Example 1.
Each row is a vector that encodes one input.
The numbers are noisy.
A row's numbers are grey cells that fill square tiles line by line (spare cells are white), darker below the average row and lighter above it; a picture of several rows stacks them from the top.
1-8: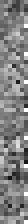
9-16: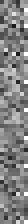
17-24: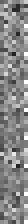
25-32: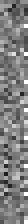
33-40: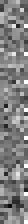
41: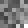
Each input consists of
a point on each of two 4-point lines and a true/false value.
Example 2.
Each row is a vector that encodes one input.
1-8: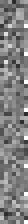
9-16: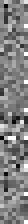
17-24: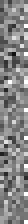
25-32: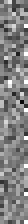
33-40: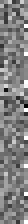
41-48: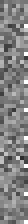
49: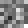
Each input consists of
either a point on each of two 4-point lines, or a point on a 6-point line.
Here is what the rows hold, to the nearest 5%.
About 40% of them hold a point on each of two 4-point lines. The rest hold a point on a 6-point line.
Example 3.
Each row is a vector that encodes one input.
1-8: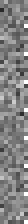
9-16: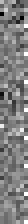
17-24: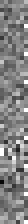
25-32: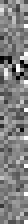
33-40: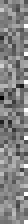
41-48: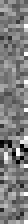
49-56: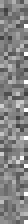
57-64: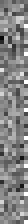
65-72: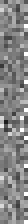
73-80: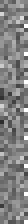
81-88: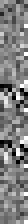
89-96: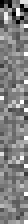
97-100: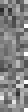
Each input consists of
a list of up to two points on a 6-point line.
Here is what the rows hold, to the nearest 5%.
All of them are lists of up to two points on a 6-point line: about 5% are empty, 40% hold one and 55% two.
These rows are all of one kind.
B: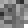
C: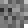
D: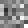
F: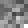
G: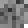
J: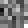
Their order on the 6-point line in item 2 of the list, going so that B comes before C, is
F, J, B, D, G, C.
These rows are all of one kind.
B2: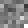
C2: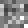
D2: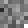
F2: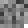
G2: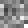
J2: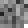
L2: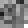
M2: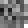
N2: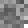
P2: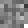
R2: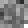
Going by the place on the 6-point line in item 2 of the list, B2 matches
C2, G2 and L2.
